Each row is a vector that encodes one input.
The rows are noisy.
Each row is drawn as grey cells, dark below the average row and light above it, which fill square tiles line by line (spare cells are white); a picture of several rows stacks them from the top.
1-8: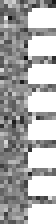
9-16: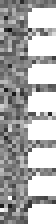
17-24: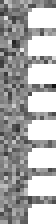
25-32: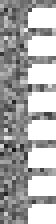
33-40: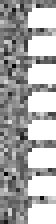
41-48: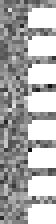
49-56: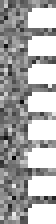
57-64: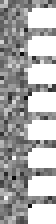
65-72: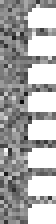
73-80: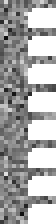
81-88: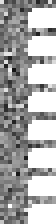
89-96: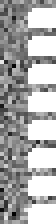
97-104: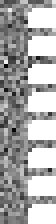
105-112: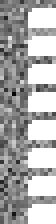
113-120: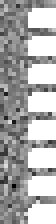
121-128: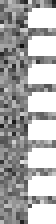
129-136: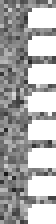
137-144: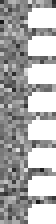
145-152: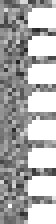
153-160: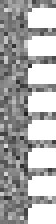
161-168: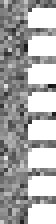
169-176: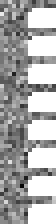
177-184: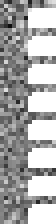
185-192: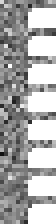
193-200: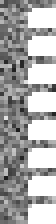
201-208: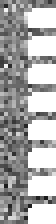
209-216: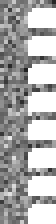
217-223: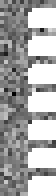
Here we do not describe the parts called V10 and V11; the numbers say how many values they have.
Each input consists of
one of 9 labels and a value of V11, together with either a point on a 7-point line, or a value of V10.
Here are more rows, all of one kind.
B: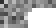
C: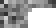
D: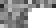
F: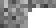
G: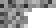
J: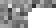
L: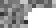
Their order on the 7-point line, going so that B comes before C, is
D, J, F, L, G, B, C.
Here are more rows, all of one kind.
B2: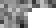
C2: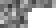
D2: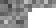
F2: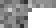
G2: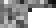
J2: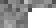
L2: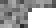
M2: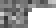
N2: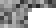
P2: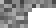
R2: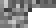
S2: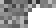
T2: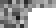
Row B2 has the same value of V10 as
N2 and P2.
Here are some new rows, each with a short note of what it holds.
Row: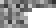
one of 9 labels, a value of V10 and a value of V11
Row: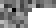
one of 9 labels, a value of V10 and a value of V11
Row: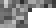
one of 9 labels, a value of V10 and a value of V11
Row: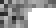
one of 9 labels, a point on a 7-point line and a value of V11
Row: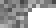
one of 9 labels, a value of V10 and a value of V11
